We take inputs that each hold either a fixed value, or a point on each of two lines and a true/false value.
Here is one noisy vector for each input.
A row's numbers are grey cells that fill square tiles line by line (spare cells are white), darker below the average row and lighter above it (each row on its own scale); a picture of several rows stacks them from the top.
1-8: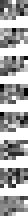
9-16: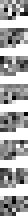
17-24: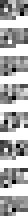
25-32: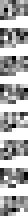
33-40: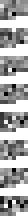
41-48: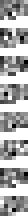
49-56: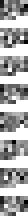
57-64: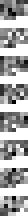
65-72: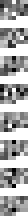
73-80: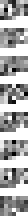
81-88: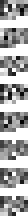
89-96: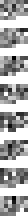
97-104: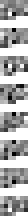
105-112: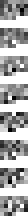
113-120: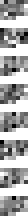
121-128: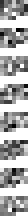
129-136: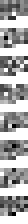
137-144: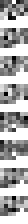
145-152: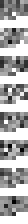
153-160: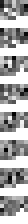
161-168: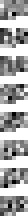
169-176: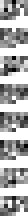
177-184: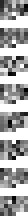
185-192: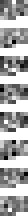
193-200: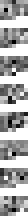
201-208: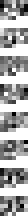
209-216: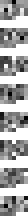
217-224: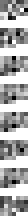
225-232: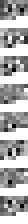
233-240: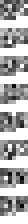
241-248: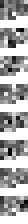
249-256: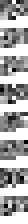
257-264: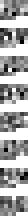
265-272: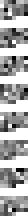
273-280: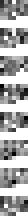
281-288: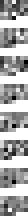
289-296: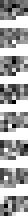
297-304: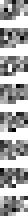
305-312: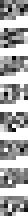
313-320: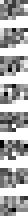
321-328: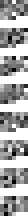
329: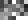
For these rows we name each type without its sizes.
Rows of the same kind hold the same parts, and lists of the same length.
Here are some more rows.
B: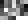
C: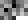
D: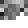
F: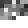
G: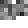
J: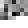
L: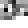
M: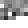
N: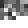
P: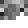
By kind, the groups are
B, C, F, G, J, L, M, N
D, P

